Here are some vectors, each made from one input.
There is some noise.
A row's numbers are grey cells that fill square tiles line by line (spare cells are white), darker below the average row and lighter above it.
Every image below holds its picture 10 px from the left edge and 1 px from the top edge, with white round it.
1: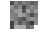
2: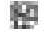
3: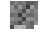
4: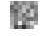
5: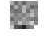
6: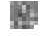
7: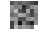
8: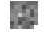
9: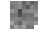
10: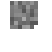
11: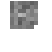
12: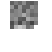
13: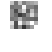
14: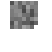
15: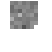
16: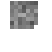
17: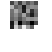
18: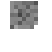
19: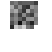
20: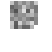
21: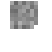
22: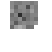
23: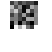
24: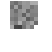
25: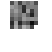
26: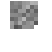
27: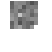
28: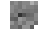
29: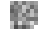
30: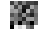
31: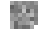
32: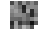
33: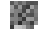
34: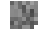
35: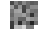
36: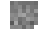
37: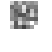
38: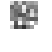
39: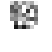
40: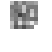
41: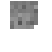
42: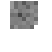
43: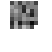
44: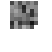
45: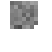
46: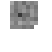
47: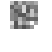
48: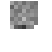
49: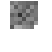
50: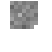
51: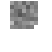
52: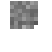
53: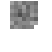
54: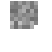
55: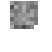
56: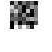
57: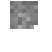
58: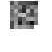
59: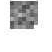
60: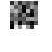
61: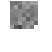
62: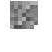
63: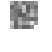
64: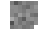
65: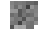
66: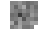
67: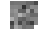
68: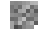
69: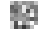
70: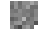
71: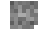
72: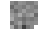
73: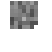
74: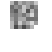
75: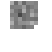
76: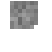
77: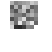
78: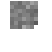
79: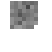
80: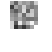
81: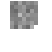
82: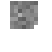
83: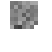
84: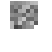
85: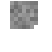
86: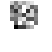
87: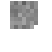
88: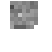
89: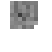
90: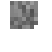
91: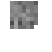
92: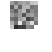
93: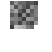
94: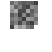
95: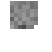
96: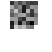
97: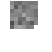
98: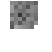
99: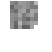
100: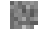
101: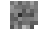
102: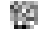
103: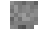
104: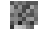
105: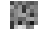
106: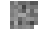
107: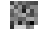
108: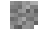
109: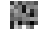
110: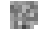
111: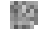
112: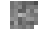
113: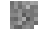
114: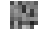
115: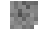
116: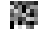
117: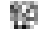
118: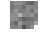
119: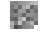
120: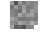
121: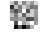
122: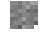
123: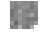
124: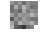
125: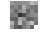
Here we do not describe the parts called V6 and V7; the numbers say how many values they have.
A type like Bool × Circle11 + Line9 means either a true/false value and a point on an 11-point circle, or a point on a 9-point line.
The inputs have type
(Bool × V6 × V7 + Unit) × (Tree8 + Unit).
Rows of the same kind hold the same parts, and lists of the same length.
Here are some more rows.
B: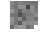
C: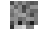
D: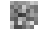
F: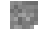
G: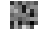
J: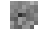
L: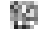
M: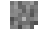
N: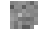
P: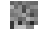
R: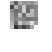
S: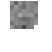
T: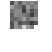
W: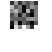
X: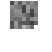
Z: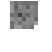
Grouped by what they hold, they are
B, Z
C, F, L, N, P, R, S
D, J, W
G, M, T, X

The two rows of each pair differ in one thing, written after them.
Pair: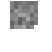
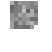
the true/false value
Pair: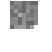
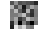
the node of the tree
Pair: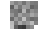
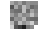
the value of V7
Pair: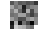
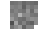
the value of V7
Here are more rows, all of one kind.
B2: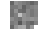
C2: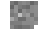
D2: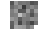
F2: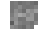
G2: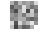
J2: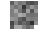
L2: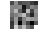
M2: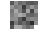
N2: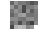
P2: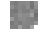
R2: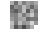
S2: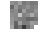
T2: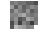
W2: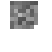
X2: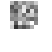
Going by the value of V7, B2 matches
F2, J2, M2 and S2.
